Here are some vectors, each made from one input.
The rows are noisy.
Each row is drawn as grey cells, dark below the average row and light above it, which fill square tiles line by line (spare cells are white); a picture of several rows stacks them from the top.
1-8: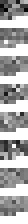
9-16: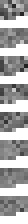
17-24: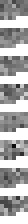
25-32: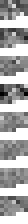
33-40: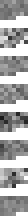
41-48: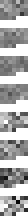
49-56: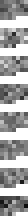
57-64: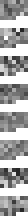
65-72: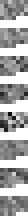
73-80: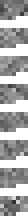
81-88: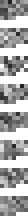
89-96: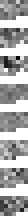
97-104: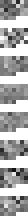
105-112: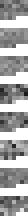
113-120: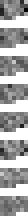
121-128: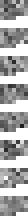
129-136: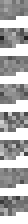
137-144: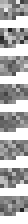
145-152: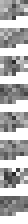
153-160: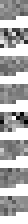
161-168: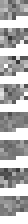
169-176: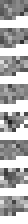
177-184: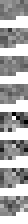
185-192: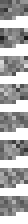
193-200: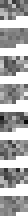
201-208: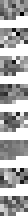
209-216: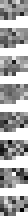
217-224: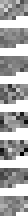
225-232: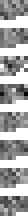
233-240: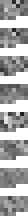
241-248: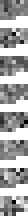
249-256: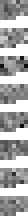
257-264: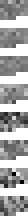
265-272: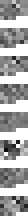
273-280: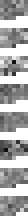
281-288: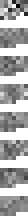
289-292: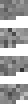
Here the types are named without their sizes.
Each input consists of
a list of points on a line.
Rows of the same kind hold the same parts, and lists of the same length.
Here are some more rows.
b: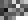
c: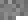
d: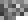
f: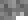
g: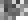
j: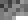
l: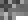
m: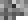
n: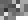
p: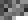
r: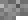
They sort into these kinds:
b, f, g, m, r
c, p
d, j, l
n

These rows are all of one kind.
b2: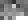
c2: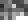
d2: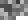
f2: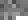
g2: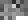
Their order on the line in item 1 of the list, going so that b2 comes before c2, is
b2, g2, f2, d2, c2.
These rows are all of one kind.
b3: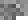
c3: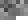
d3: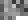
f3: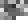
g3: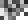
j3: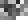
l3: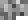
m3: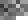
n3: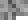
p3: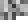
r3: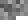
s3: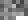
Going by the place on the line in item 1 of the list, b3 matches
d3, j3, m3 and r3.
